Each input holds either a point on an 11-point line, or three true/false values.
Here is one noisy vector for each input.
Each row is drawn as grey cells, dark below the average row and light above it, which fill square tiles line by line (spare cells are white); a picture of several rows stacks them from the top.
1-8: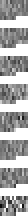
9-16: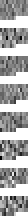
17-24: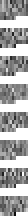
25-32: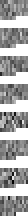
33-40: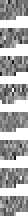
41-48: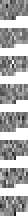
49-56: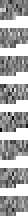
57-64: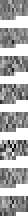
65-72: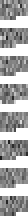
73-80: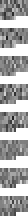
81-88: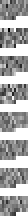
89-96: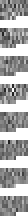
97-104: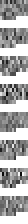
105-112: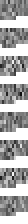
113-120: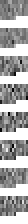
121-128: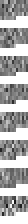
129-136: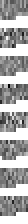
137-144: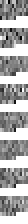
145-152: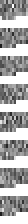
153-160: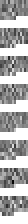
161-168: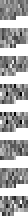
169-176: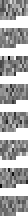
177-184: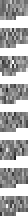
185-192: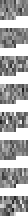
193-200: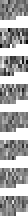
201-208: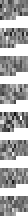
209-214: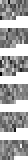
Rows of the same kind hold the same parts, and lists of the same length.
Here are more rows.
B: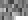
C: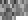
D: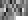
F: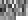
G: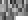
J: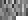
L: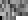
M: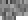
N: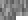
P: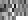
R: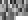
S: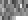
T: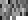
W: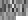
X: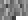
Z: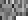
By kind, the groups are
B, D, J, L, P, T, Z
C, F, G, M, N, R, S, W, X

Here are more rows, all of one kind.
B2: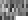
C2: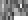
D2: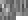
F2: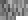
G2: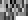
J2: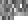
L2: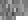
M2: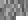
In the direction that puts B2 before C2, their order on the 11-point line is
B2, G2, M2, D2, C2, J2, F2, L2.
